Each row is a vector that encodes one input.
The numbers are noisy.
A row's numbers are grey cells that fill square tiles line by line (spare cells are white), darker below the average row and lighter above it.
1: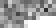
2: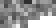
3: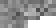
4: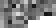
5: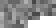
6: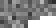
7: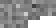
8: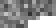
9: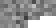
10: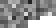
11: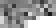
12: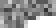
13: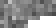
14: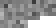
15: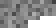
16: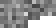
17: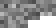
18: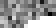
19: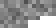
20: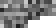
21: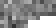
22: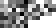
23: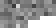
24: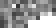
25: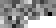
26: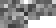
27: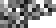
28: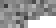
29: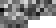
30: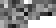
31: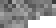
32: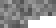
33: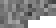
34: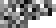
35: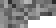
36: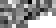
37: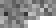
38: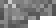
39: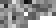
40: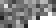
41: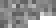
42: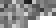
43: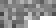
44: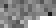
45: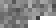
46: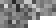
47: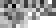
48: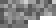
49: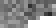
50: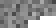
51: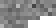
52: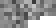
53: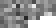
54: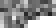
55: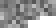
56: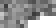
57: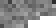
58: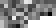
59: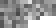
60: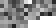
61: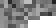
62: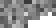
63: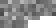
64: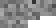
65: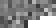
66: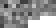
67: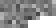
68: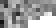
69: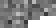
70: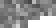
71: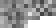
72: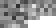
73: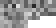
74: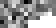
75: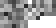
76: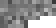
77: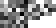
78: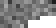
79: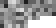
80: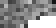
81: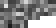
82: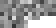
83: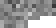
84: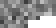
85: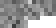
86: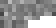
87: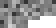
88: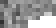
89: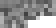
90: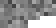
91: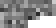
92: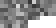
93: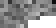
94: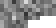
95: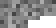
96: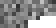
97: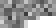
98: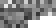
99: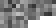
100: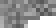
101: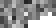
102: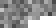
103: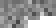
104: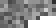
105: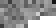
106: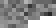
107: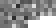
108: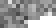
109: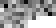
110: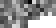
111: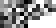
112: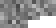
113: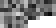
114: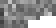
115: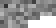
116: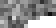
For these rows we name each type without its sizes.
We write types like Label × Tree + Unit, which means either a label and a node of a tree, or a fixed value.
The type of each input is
Circle + Unit.
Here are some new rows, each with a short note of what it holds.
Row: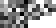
a fixed value
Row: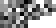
a fixed value
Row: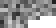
a point on a circle
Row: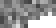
a point on a circle
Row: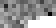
a point on a circle
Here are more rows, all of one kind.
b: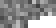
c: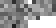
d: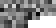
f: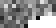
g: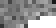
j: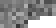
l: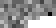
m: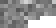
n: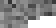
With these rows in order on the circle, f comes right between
b and d.
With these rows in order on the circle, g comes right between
b and n.
